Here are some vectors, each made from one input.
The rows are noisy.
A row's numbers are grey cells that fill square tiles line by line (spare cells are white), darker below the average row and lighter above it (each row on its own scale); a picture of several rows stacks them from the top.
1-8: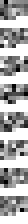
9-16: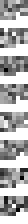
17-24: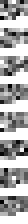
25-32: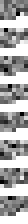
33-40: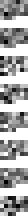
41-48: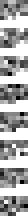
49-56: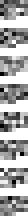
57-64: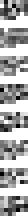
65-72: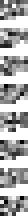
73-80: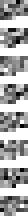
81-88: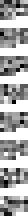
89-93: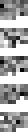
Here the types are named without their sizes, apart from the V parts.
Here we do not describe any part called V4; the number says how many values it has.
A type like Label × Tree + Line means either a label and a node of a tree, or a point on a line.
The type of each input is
Line × (Line + V4).
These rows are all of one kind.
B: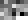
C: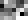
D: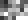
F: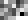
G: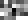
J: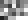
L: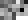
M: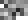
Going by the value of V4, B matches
D and G.
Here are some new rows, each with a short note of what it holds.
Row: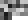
a point on each of two lines
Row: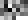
a point on a line and a value of V4
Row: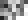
a point on a line and a value of V4
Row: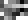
a point on a line and a value of V4
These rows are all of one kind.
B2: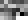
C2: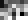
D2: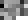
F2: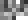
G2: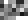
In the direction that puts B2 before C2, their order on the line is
G2, B2, C2, D2, F2.
